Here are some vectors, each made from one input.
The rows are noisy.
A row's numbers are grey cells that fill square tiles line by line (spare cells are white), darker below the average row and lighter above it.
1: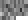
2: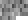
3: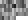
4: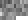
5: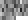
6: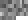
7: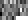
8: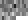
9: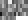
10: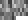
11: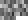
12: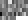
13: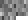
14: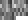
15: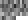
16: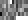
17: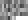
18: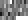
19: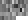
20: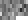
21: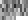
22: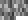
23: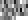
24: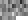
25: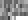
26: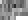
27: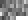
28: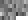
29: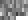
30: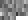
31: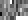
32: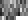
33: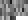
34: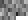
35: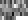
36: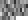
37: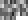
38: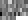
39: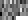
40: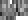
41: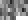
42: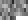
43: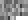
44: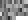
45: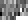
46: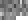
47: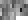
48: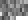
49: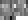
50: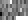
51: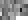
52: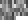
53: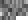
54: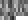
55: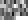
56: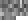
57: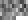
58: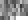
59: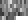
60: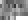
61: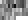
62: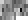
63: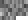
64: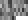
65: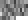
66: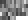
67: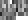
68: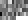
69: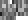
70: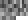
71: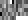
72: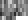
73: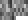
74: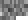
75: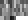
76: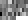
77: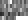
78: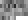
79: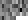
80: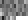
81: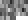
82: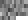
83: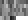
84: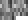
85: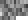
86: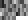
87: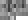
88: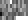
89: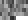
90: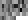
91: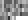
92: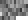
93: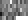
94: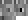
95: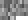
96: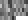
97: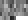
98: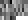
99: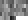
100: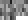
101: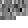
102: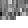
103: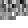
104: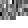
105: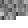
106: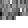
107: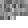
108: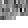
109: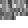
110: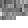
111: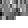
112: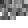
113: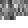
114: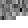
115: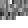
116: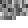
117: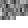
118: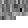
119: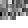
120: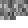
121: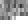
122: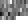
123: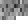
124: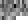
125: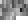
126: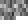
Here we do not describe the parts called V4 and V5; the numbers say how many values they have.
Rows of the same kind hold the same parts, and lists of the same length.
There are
2 kinds of row.
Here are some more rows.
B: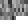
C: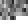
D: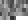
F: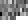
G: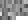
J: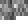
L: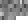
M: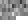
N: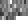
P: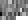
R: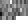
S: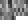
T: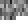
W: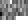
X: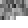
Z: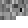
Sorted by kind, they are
B, C, D, F, J, N, P, R, S, T, W
G, L, M, X, Z

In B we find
a true/false value and a value of V4.
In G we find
a point on a 6-point line and a value of V5.
